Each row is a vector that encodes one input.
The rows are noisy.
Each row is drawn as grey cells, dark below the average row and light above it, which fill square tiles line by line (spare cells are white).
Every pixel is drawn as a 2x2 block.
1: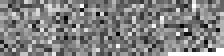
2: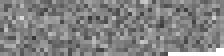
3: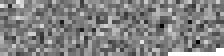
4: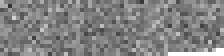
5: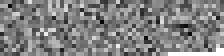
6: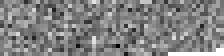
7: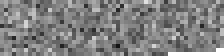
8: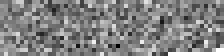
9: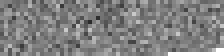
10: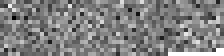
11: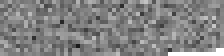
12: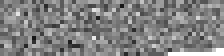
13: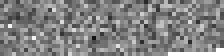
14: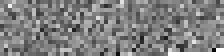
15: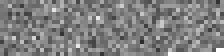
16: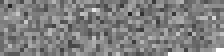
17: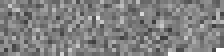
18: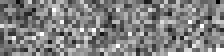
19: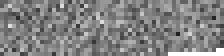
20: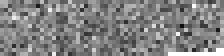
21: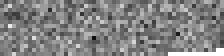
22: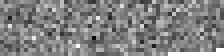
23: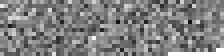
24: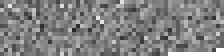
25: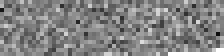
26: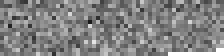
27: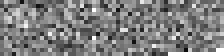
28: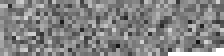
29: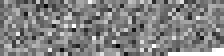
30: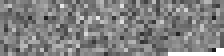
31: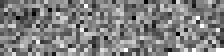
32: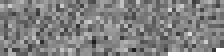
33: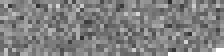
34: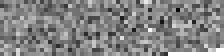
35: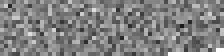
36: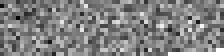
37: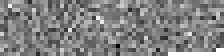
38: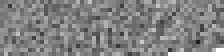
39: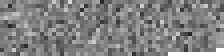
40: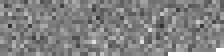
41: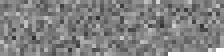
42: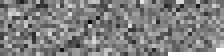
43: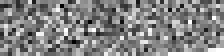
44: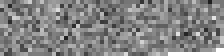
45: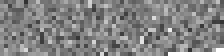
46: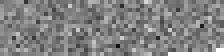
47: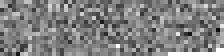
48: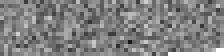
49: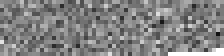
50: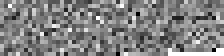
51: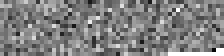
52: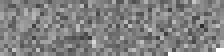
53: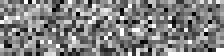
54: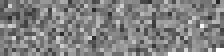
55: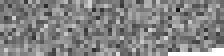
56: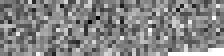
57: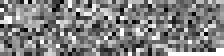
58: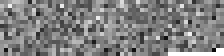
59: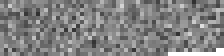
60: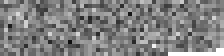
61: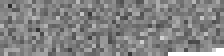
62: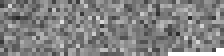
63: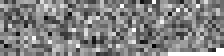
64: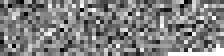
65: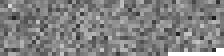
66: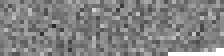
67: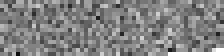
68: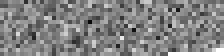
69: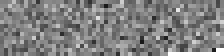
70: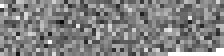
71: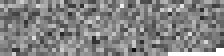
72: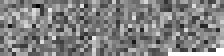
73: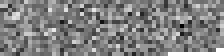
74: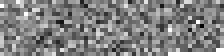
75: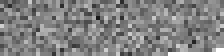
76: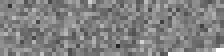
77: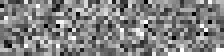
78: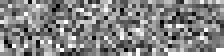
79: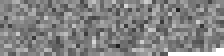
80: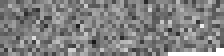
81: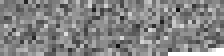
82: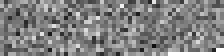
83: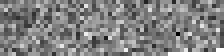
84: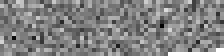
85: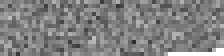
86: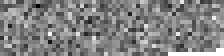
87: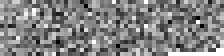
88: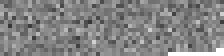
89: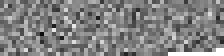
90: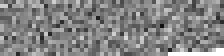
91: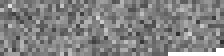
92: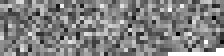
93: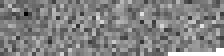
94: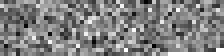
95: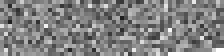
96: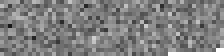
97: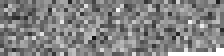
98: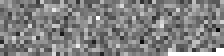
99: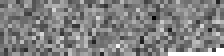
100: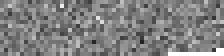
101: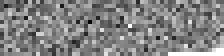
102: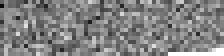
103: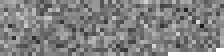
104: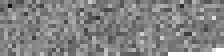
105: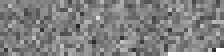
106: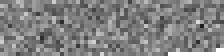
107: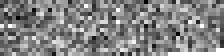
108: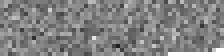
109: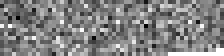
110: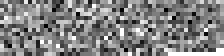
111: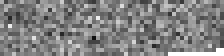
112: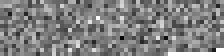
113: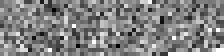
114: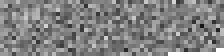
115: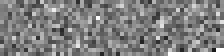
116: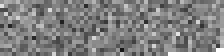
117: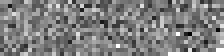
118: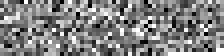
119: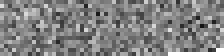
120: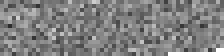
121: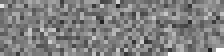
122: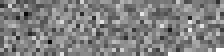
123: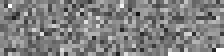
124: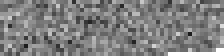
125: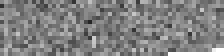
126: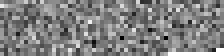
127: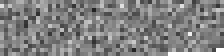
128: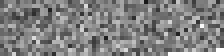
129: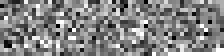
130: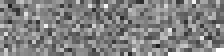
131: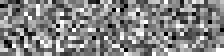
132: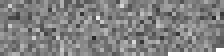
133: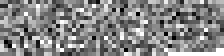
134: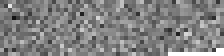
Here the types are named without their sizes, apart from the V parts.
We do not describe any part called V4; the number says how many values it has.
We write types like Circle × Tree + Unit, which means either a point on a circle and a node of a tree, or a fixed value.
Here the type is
List(Bool × V4).
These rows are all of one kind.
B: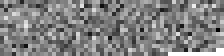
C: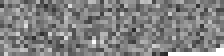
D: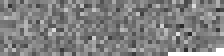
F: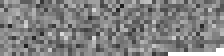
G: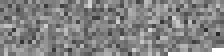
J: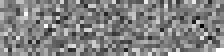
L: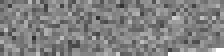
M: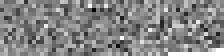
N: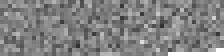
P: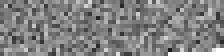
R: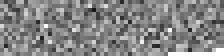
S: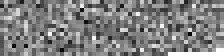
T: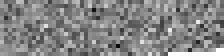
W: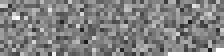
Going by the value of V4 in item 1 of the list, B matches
F, L, N and P.
